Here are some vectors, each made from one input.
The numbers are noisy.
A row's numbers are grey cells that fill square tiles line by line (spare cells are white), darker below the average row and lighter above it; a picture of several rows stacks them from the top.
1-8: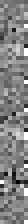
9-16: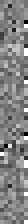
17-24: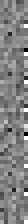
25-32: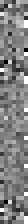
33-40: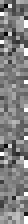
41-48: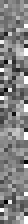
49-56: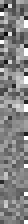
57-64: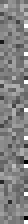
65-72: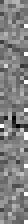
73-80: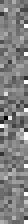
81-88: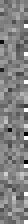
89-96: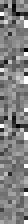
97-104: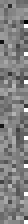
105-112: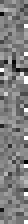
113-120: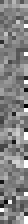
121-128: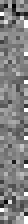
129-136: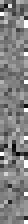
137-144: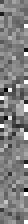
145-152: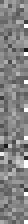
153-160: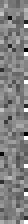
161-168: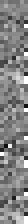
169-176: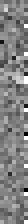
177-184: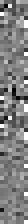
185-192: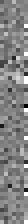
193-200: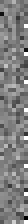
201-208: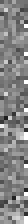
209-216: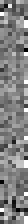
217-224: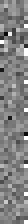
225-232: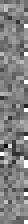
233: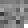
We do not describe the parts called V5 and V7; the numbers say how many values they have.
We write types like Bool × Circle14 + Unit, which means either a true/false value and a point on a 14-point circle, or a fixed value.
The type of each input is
(Bool × V5 + V7) × Label8 + Line6.
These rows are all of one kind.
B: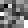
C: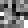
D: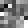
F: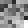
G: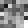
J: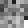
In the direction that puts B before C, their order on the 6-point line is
J, F, G, D, B, C.
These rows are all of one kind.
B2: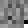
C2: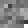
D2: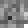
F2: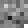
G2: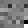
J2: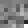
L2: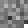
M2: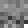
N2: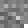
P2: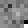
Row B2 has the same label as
F2, L2 and M2.
